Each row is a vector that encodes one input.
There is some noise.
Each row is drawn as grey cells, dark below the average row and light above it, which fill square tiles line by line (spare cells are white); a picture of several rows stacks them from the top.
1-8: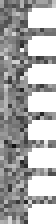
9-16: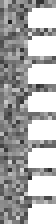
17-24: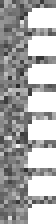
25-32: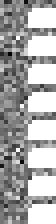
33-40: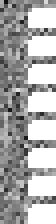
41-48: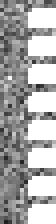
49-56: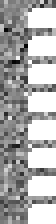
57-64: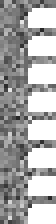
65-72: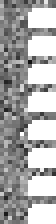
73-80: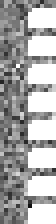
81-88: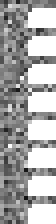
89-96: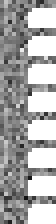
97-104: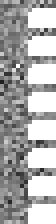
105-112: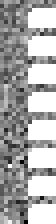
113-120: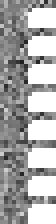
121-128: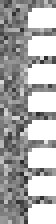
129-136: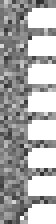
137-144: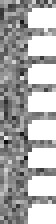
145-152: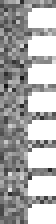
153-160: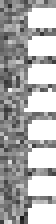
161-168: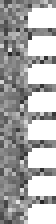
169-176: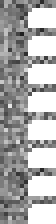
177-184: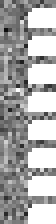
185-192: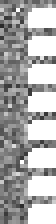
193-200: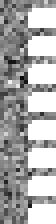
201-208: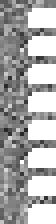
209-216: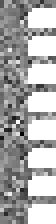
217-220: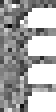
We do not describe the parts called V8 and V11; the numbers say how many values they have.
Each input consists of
either a value of V8 and a value of V11, or a list of up to two points on a 5-point circle.
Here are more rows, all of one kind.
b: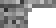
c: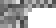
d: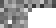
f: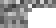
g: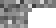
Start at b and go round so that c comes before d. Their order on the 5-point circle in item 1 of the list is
b, f, c, d, g.
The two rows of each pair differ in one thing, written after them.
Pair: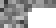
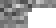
the value of V11
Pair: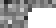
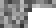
the value of V8
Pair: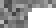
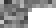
the value of V11
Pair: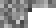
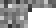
the value of V8
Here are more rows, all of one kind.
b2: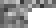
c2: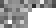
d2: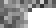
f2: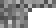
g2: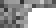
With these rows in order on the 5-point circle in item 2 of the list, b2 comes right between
c2 and g2.
